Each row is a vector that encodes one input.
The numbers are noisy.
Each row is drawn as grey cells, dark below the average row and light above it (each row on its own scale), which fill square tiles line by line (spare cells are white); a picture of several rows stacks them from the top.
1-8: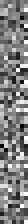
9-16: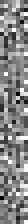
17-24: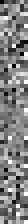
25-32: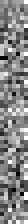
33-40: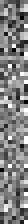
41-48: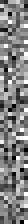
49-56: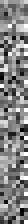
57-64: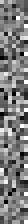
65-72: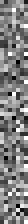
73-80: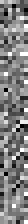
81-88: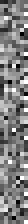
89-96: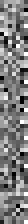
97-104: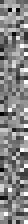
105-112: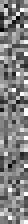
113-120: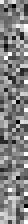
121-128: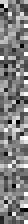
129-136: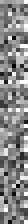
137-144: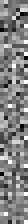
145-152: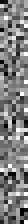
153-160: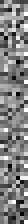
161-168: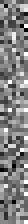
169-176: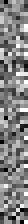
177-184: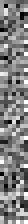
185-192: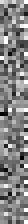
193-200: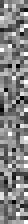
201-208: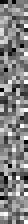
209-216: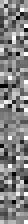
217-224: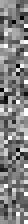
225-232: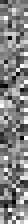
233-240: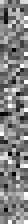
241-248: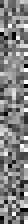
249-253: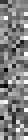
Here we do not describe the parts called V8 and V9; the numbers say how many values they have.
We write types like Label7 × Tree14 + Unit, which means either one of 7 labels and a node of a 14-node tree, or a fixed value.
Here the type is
Bool × V9 + Line7 + V8.
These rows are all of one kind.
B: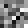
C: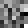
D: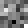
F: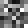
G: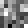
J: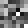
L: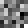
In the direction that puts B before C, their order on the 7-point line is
B, J, F, C, L, G, D.
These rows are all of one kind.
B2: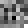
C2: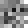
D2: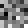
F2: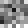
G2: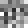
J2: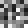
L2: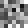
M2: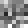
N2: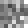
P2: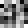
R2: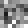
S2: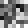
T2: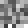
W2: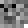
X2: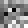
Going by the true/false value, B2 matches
D2, J2, P2 and W2.
